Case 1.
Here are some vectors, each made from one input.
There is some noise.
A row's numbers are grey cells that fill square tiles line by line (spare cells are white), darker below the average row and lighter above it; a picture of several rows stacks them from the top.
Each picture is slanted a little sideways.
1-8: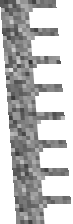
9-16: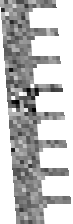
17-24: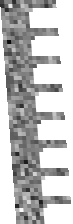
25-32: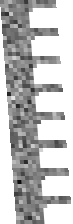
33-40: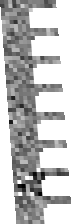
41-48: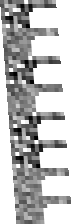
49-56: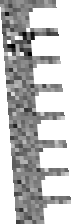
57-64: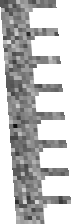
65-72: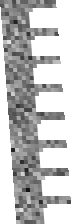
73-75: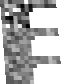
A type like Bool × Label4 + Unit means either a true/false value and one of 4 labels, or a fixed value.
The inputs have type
List2(Line6).
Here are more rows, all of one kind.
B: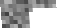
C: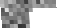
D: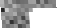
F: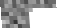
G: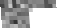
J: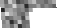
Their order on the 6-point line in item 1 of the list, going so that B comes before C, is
G, F, B, C, D, J.
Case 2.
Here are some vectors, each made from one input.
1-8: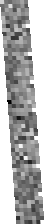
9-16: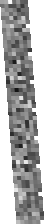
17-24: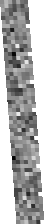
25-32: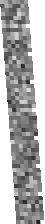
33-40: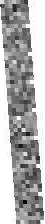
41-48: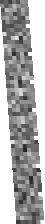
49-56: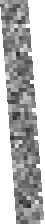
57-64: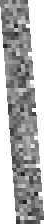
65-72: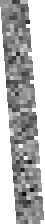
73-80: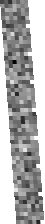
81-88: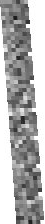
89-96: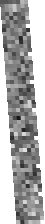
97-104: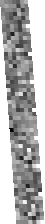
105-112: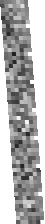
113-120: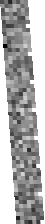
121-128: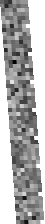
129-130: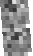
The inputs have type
Circle5 × Circle8.
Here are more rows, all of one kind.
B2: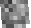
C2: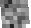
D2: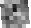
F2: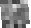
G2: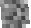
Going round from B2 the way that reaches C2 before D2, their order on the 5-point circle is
B2, C2, D2, G2, F2.
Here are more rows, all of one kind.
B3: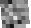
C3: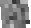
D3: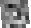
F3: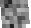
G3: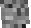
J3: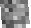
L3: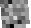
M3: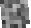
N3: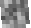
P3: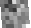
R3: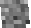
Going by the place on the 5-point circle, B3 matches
G3, J3, L3 and M3.
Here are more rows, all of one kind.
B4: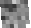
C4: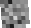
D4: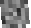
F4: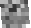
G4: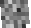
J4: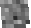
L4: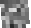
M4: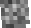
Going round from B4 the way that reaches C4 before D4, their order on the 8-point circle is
B4, F4, C4, M4, J4, L4, G4, D4.
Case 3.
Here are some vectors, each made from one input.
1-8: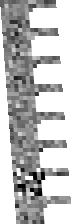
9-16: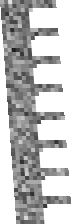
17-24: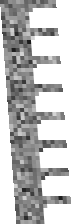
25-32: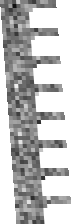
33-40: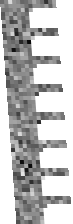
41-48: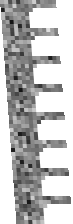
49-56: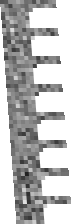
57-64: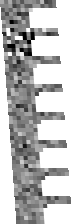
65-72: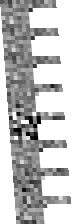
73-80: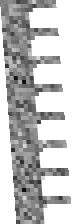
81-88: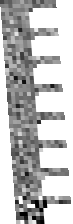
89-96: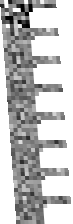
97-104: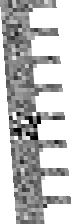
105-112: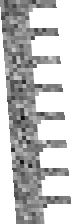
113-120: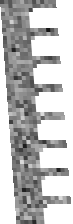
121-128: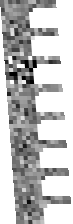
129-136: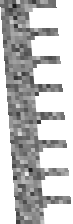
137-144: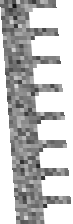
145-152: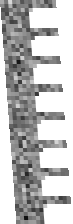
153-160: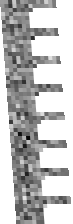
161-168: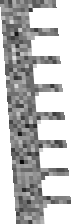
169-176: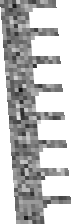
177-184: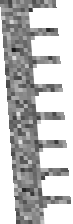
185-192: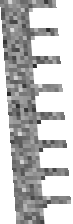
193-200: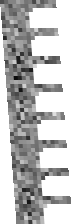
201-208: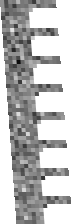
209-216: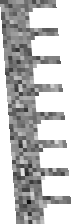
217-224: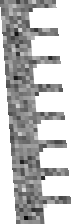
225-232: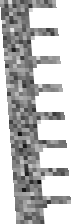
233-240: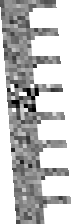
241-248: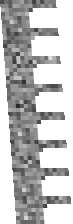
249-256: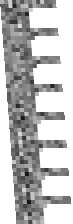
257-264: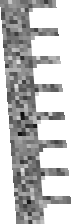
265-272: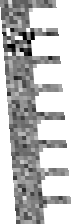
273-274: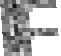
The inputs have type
List2(Line6).
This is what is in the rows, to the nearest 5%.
All of them are lists of up to two points on a 6-point line: about 5% are empty, 50% hold one and 45% two.
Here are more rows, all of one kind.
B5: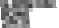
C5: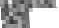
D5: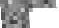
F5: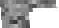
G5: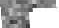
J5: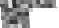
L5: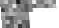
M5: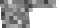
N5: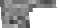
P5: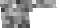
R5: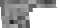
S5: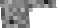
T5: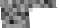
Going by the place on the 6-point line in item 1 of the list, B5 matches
C5 and T5.
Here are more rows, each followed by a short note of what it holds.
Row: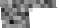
a list of two items
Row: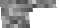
a list of two items
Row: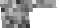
a list of two items
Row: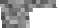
a list of one item
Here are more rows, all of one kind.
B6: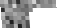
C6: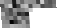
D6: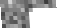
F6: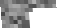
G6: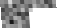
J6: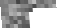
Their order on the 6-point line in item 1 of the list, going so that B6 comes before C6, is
B6, J6, F6, D6, G6, C6.
